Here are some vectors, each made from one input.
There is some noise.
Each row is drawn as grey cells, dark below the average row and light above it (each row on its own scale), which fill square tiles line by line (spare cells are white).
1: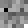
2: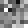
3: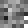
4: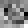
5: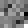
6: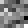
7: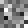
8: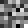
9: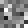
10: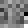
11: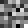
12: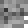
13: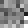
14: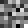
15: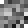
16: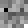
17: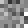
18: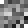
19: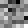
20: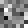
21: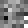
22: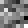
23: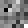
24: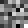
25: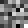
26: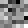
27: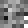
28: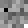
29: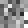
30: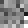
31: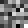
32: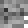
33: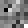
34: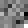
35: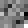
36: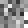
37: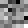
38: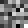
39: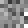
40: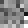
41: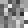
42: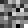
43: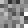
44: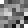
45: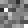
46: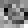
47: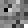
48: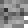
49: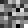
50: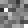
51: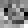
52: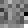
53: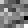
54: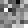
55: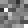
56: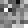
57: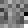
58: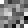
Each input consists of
either a fixed value, or four true/false values.
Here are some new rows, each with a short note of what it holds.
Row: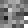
four true/false values
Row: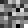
a fixed value
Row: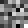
a fixed value
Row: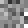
four true/false values
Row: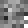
four true/false values
